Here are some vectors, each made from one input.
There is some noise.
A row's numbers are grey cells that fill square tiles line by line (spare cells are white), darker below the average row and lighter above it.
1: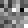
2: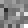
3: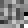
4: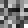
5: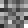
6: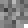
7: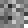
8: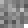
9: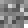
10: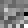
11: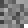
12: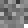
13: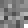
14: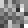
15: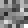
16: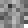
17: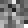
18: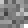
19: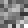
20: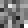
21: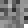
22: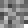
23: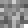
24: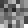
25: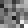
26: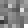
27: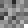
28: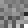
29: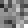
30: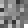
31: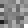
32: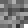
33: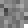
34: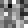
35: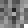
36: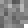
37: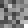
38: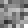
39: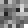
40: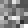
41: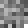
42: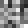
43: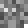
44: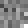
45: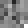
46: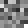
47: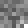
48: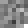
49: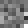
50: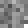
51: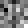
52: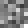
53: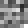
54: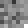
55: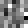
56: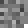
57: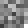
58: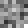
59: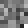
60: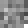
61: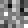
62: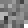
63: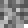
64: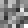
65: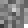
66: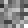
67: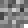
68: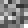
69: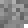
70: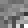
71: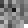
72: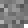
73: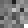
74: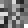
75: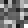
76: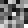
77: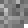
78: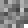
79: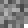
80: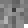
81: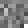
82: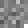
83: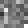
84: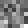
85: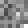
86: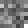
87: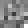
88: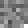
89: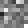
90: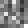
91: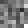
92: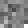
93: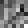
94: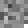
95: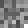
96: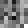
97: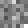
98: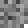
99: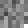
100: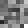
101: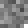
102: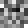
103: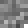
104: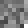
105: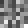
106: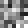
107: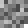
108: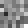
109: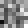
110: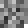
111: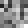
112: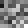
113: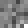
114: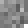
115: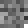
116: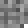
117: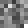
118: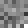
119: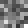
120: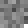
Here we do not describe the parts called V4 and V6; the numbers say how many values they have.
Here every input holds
a point on a 5-point line, together with either a true/false value and a value of V6, or a value of V4.
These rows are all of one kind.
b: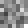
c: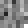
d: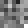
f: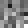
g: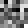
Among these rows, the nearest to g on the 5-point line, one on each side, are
c and d.
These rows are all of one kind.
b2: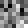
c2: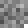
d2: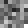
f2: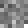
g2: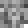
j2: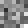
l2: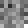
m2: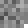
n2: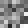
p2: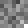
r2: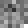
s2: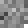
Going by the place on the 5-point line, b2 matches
d2, m2, n2 and r2.
